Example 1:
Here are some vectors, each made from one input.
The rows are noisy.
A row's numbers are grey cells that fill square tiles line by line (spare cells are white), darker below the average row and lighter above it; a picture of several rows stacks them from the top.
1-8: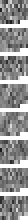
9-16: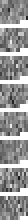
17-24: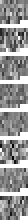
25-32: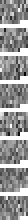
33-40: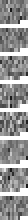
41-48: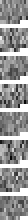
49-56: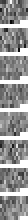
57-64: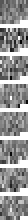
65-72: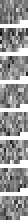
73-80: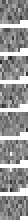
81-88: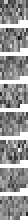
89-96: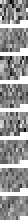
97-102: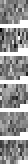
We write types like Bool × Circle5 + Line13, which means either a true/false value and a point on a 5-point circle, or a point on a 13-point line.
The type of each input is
List2(Circle11).
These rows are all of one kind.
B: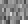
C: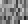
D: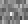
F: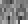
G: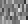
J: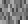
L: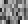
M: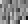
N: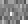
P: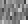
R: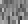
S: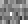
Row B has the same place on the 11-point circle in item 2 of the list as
G, J, M and N.
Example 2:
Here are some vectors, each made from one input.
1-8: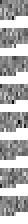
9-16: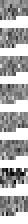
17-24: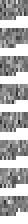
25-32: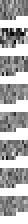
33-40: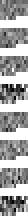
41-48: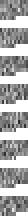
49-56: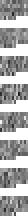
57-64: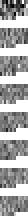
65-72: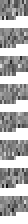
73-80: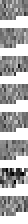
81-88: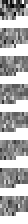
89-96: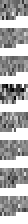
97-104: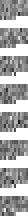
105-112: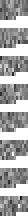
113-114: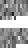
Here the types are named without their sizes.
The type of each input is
List(Line).
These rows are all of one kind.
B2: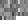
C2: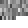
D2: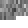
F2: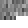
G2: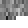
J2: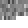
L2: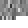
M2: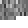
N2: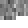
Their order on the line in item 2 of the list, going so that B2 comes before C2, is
M2, J2, L2, B2, C2, G2, F2, D2, N2.
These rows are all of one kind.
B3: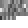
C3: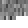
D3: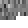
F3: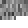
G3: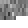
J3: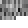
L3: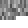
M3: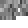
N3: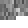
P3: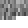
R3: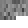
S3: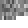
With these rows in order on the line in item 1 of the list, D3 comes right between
G3 and N3.
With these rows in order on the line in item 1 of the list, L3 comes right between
M3 and P3.
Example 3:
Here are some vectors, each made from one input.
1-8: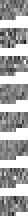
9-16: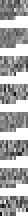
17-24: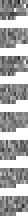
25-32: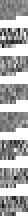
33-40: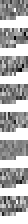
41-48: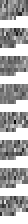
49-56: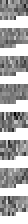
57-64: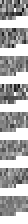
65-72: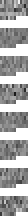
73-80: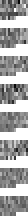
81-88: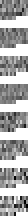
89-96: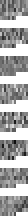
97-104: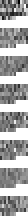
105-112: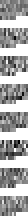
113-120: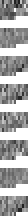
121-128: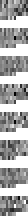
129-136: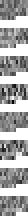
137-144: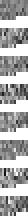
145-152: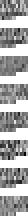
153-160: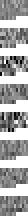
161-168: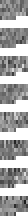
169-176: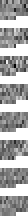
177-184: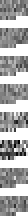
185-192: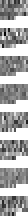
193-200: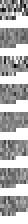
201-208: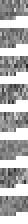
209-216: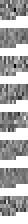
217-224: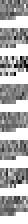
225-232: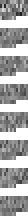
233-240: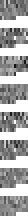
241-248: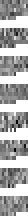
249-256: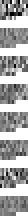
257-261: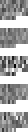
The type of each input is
Line10 + Line11.
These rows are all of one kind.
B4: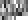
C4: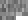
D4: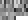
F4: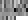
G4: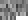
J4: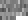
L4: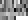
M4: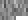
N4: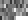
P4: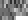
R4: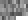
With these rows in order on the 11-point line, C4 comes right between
G4 and J4.
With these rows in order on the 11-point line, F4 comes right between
G4 and P4.
